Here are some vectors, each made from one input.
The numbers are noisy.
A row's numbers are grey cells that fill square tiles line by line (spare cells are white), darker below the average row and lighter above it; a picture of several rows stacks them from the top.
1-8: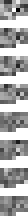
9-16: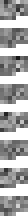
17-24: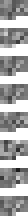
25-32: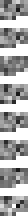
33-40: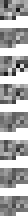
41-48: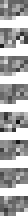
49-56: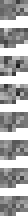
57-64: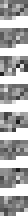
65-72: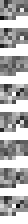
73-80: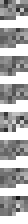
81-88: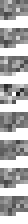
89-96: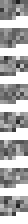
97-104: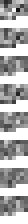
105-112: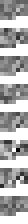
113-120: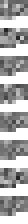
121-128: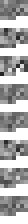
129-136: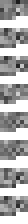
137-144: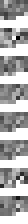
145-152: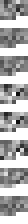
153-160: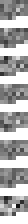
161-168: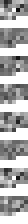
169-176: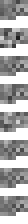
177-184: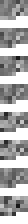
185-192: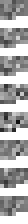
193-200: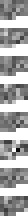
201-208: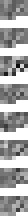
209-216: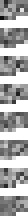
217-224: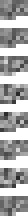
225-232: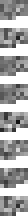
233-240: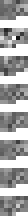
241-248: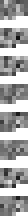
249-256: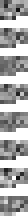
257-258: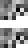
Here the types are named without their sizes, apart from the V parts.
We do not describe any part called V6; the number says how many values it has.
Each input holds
a true/false value, together with either a point on a line, or a value of V6.
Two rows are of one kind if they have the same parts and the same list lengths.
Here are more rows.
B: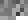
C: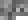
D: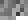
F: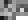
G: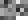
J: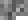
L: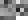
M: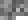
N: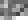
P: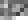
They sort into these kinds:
B, D, F, N, P
C, G, J, L, M

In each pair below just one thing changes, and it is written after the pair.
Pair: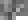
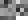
the true/false value
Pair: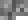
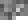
the place on the line
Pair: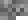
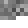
the place on the line
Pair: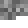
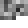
the true/false value
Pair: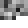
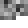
the place on the line
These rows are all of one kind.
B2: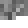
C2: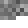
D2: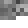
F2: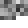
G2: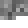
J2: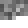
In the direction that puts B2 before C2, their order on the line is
J2, B2, F2, G2, C2, D2.
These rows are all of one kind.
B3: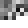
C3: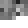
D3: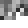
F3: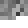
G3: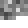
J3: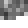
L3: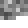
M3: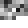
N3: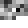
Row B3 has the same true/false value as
D3, M3 and N3.
